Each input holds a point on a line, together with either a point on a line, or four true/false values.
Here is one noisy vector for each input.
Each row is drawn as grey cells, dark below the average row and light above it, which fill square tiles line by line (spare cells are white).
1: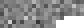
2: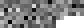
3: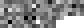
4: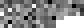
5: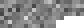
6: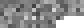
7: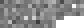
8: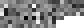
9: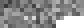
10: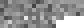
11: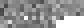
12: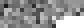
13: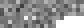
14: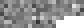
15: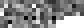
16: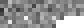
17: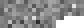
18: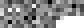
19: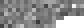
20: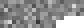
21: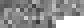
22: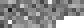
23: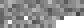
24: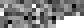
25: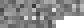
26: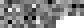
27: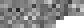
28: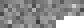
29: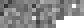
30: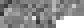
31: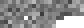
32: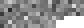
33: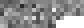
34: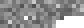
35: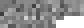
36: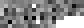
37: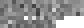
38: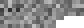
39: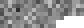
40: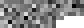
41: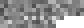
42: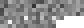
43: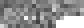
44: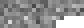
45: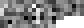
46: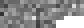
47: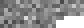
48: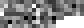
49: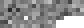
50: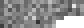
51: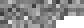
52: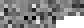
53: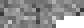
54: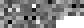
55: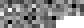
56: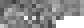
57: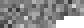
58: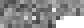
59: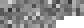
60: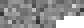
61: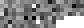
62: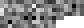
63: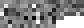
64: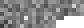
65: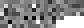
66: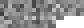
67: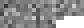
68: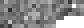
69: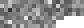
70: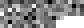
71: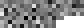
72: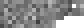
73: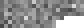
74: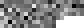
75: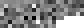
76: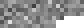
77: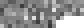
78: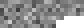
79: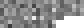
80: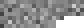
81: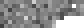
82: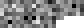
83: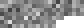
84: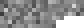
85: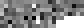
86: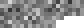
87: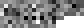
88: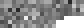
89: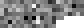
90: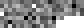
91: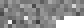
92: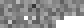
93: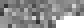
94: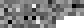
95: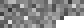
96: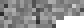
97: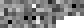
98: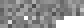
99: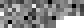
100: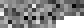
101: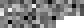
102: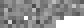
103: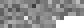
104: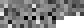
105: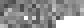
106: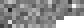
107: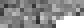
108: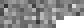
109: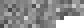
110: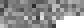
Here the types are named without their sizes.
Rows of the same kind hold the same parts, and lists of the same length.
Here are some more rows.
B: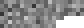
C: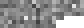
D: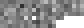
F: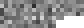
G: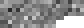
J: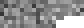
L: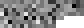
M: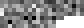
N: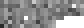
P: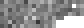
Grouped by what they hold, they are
B, C, D, F, G, J, N, P
L, M

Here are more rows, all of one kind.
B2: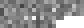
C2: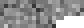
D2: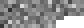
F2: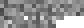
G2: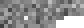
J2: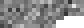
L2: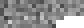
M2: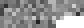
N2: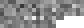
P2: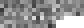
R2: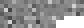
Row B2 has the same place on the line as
C2, F2, L2 and N2.
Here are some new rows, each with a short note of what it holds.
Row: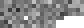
a point on a line and four true/false values
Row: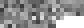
a point on a line and four true/false values
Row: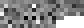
a point on each of two lines
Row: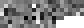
a point on each of two lines
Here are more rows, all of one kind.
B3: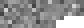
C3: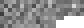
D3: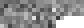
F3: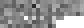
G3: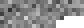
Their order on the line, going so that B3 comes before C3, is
D3, F3, B3, C3, G3.
